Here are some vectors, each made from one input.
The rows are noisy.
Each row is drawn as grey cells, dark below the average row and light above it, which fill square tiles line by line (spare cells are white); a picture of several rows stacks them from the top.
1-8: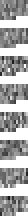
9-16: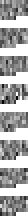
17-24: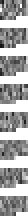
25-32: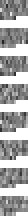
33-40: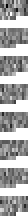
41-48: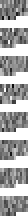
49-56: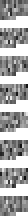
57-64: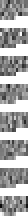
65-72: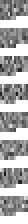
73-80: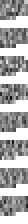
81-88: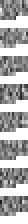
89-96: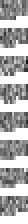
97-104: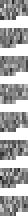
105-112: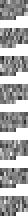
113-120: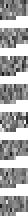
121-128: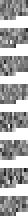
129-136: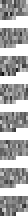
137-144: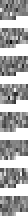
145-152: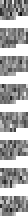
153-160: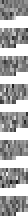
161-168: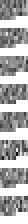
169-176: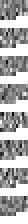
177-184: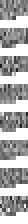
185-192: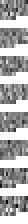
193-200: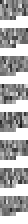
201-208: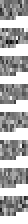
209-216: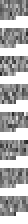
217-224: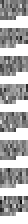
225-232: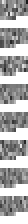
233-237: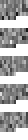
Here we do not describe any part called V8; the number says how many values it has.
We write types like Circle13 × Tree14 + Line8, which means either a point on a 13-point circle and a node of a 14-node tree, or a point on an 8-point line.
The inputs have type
List2(Line11 × V8).
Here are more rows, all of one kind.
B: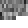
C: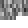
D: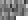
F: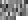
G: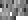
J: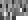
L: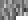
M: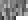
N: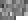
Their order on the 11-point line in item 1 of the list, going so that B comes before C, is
L, J, B, M, D, F, N, G, C.
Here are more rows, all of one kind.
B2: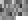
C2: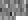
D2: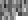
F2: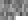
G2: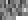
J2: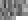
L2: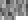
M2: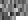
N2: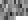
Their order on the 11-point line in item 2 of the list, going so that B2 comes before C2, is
L2, D2, N2, F2, B2, J2, M2, G2, C2.
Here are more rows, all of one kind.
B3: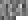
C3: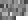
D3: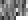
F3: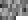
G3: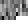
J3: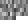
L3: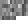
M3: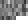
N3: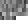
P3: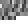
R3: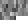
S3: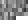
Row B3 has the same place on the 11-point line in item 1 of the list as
G3, N3, P3 and R3.
